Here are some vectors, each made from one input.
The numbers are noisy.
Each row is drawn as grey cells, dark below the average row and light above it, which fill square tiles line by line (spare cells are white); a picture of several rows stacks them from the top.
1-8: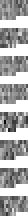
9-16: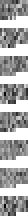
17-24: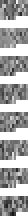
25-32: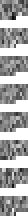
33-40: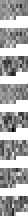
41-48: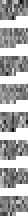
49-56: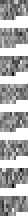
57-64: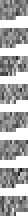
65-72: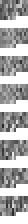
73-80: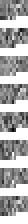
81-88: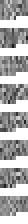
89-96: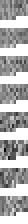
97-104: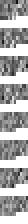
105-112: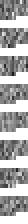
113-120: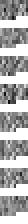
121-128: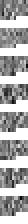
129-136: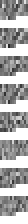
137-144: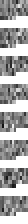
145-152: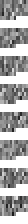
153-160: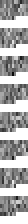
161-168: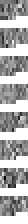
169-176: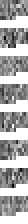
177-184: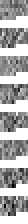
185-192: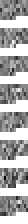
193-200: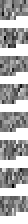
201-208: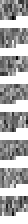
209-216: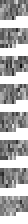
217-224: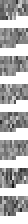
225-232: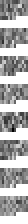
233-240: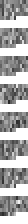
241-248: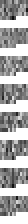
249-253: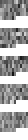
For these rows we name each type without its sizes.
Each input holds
either a point on a circle, or a point on each of two lines.
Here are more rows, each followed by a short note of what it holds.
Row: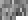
a point on a circle
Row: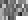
a point on each of two lines
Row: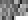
a point on each of two lines
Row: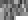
a point on each of two lines
